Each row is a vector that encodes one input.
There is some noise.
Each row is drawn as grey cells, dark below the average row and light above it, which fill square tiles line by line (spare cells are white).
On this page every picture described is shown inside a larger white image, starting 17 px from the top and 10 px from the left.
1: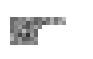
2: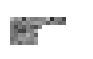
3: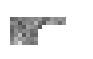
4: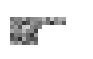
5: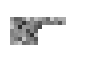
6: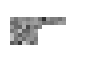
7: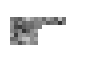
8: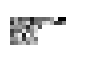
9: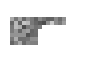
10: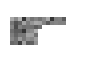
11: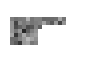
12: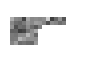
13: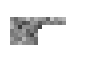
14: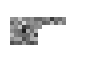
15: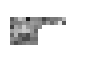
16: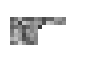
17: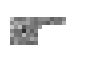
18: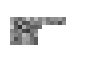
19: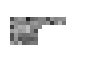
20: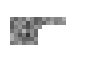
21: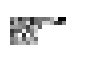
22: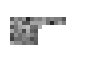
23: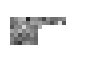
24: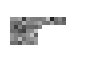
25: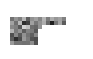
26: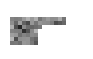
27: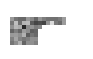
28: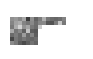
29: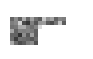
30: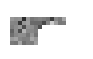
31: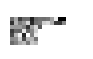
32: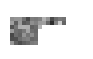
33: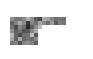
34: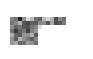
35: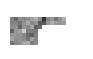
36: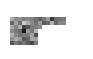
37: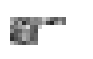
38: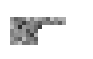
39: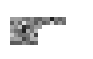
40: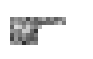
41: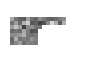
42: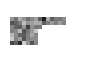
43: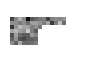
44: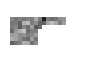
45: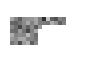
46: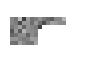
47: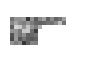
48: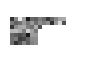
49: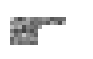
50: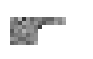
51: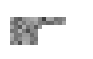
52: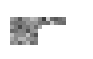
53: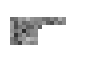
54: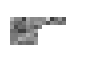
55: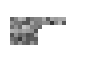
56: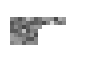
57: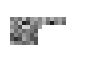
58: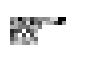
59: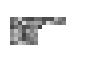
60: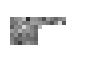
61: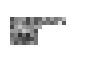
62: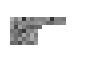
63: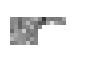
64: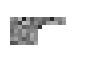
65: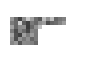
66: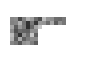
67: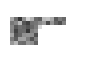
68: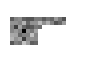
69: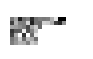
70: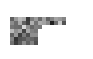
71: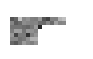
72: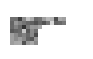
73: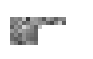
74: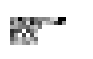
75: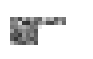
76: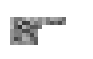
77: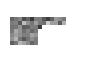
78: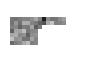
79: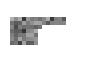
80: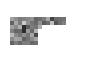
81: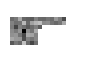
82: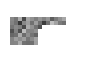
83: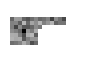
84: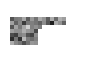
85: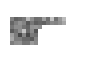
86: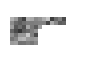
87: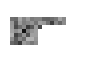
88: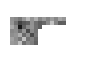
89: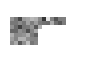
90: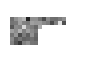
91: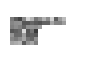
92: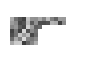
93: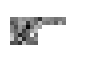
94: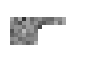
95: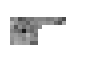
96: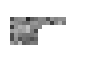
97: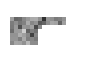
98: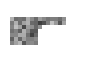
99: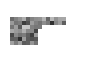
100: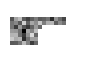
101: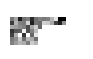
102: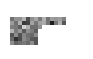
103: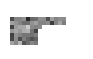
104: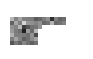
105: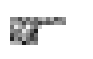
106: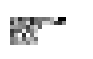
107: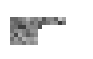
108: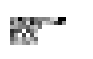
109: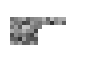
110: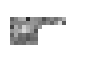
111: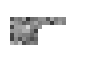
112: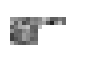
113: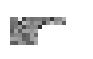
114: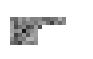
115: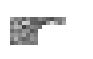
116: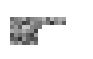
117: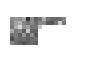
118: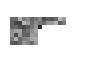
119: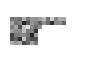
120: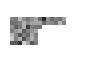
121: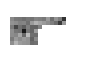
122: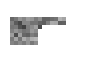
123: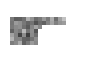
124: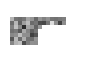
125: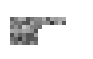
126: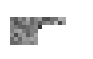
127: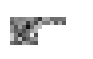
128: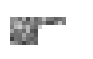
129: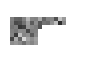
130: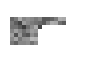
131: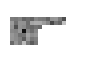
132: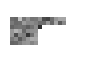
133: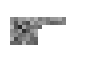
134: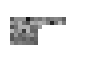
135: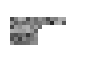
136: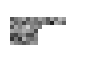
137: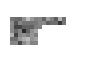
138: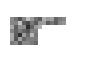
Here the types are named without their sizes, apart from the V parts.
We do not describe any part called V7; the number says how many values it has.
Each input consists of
a list of items, each a true/false value and a value of V7.
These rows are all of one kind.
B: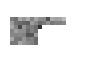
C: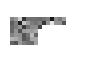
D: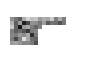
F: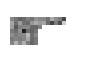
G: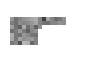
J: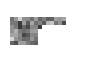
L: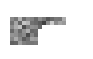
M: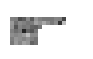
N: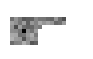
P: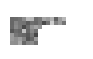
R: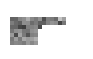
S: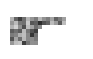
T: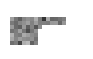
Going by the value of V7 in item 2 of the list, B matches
D, G, L and P.
